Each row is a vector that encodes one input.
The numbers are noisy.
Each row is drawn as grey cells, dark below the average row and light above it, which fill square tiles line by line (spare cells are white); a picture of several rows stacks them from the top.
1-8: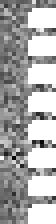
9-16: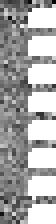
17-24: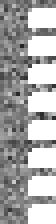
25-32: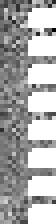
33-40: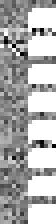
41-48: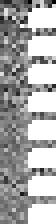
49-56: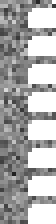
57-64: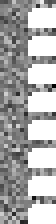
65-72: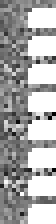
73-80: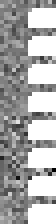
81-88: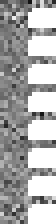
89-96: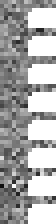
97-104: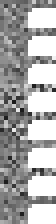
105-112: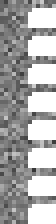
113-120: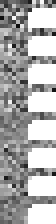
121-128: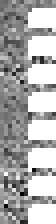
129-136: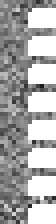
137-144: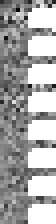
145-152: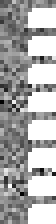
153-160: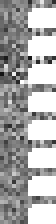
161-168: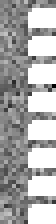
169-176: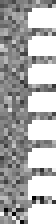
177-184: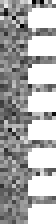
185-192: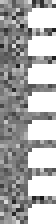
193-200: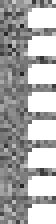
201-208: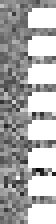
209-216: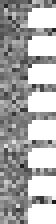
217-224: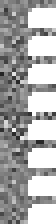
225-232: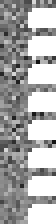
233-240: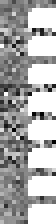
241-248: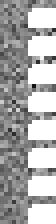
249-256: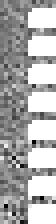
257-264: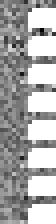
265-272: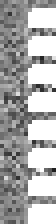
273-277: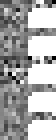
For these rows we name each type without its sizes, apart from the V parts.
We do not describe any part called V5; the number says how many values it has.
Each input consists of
a point on a line, together with a list of items, each either a point on a line, or a value of V5.
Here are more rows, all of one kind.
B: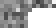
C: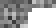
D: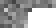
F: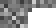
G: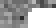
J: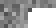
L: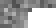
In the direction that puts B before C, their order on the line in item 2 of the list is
B, F, C, L, G, D, J.
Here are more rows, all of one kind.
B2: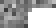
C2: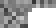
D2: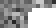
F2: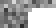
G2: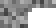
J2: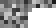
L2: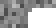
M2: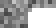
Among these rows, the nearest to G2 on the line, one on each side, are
C2 and D2.
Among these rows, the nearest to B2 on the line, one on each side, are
J2 and L2.
